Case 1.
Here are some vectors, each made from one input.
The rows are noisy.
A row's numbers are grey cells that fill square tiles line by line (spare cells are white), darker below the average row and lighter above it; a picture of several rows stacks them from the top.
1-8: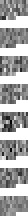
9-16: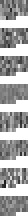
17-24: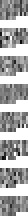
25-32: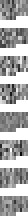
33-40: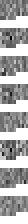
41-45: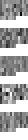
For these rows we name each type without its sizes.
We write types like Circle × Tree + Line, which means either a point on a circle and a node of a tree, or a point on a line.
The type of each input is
Label + Tree.
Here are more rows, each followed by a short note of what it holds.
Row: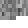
a node of a tree
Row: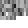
a node of a tree
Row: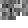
a node of a tree
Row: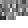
a label
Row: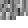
a node of a tree
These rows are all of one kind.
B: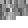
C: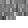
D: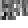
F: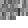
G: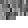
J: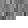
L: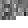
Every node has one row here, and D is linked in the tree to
G.
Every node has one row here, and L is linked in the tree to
C.
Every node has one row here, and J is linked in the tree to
C, F and G.
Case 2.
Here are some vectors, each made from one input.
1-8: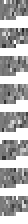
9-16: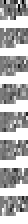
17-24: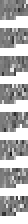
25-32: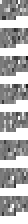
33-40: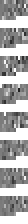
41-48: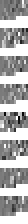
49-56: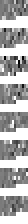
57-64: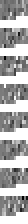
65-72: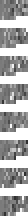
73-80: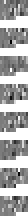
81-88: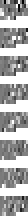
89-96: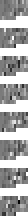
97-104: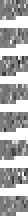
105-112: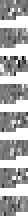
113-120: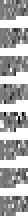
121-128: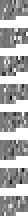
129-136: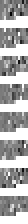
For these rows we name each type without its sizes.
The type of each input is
Bool × Tree + Unit.
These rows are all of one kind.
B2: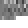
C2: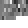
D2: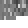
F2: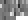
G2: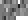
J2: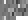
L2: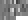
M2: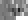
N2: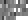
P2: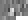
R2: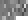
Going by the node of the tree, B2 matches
M2 and R2.
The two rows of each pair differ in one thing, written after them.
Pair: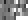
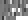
the true/false value
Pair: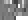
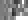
the true/false value
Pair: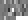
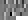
the node of the tree
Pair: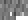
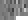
the node of the tree
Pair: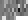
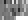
the true/false value
